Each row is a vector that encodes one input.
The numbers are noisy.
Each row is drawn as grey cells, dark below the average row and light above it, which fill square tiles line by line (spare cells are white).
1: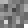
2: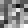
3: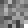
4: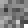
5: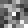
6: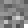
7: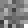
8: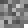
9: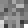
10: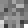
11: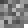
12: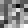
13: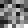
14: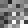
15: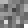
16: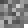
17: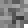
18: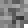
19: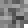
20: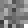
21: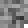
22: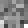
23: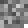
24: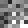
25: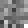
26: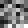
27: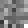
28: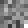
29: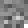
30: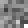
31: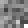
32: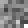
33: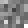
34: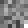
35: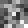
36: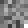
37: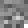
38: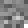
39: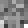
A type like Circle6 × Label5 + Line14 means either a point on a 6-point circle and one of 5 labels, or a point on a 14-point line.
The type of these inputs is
Bool × Bool × Bool + Label4.
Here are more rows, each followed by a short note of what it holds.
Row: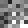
one of 4 labels
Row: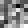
one of 4 labels
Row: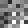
one of 4 labels
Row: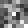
one of 4 labels
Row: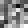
one of 4 labels
